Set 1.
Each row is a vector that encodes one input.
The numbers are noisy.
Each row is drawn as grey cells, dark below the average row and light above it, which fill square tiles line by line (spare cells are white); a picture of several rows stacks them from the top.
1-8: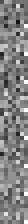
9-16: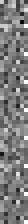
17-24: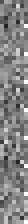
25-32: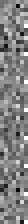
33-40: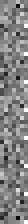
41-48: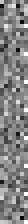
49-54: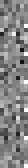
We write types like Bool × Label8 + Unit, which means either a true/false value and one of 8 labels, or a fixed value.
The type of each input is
Line4 × (Tree7 + Unit).
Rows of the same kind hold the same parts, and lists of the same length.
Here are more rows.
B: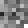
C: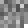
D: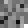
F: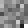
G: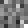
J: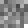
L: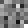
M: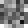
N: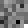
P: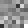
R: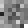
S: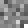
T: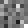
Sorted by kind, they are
B, C, F, J, M, P, R, S
D, G, L, N, T

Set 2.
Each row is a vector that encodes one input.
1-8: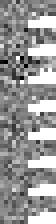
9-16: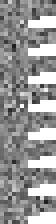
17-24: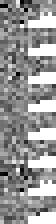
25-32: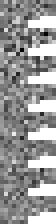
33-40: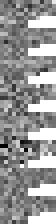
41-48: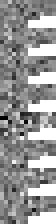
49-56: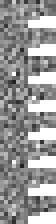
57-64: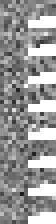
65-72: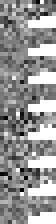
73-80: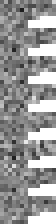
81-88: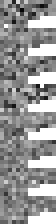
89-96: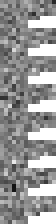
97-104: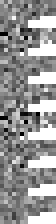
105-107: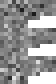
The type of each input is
List2(Line8).
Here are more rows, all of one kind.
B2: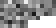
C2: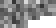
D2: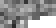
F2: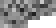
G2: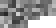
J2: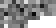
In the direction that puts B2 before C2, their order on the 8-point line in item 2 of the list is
B2, C2, F2, J2, D2, G2.
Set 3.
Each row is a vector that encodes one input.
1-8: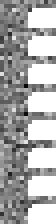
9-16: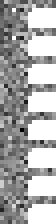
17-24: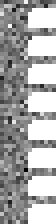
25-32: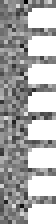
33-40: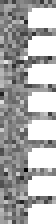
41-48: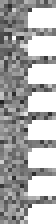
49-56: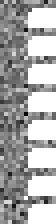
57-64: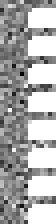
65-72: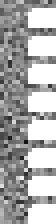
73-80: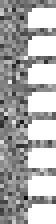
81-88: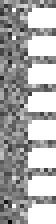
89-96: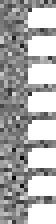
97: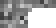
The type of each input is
Bool × Circle10.
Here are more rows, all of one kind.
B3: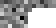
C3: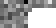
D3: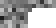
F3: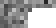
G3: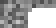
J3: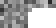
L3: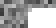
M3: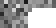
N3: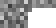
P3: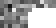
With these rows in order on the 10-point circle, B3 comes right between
D3 and G3.
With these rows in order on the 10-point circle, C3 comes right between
D3 and M3.
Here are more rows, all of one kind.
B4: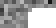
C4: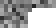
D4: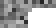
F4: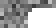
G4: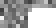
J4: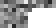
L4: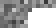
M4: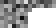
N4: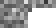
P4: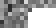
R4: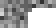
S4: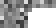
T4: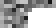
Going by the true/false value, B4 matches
D4 and G4.
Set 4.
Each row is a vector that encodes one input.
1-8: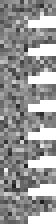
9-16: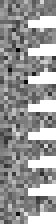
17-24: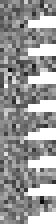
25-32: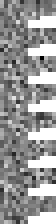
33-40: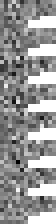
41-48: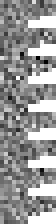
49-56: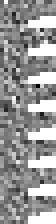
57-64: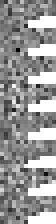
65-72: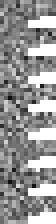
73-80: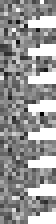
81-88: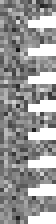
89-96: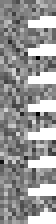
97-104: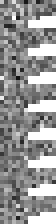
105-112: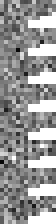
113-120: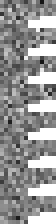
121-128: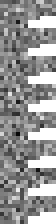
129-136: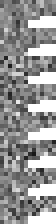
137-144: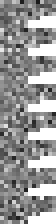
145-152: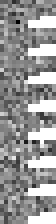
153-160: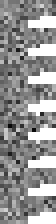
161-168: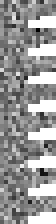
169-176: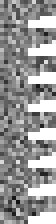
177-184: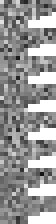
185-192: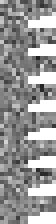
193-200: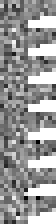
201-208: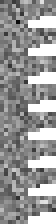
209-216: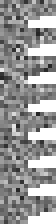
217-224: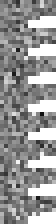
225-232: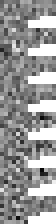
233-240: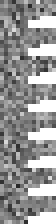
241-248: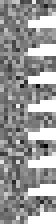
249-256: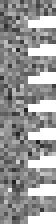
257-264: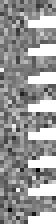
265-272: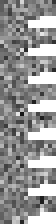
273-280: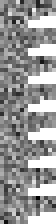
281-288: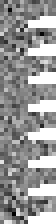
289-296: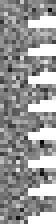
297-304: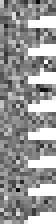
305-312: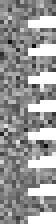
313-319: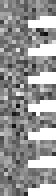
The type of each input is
Bool × Bool × Bool + Tree17.
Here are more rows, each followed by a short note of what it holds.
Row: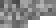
a node of a 17-node tree
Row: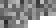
three true/false values
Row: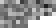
three true/false values
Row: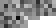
three true/false values
